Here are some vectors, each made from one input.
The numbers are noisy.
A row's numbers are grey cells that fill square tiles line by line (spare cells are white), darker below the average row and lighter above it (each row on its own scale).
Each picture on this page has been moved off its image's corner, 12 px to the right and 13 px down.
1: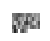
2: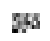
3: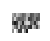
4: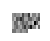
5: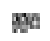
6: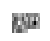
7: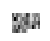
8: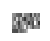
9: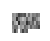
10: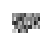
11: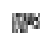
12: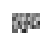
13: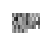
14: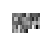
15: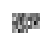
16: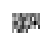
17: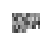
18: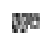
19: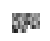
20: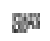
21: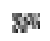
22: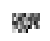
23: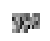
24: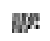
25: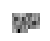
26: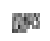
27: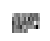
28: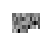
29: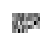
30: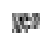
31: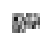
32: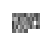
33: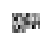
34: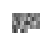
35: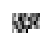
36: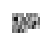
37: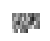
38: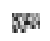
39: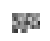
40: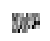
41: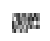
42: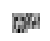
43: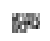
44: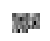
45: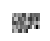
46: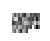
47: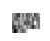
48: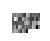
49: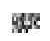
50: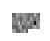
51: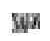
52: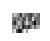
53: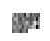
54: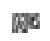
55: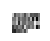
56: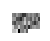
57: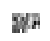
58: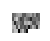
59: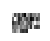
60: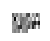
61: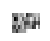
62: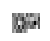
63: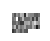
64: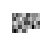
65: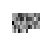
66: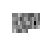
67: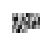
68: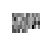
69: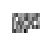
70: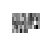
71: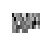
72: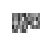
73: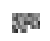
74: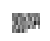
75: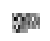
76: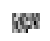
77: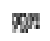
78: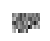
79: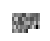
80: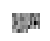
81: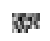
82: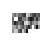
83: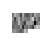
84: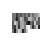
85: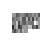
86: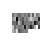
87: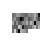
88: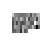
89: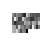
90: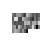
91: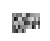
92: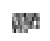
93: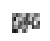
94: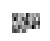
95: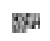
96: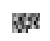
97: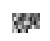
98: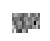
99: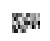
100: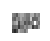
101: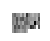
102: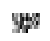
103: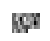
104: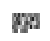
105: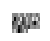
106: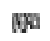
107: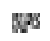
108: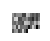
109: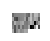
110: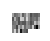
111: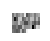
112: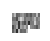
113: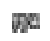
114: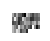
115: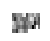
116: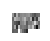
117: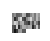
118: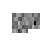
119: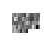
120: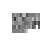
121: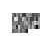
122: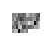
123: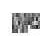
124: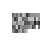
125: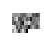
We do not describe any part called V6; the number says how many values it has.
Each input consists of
a node of an 8-node tree, together with either a point on a 5-point line, or a value of V6.
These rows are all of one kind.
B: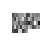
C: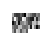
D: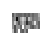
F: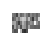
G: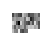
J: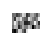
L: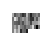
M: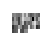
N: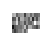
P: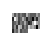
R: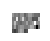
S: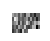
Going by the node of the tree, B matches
F and J.
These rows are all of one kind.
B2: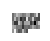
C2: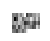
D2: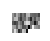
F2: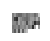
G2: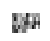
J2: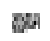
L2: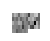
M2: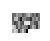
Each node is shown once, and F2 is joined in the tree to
J2.
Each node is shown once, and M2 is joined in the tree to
G2.
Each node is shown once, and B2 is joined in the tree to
C2, D2 and L2.
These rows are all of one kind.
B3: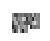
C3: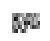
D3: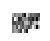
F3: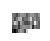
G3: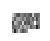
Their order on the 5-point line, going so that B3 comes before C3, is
F3, D3, G3, B3, C3.
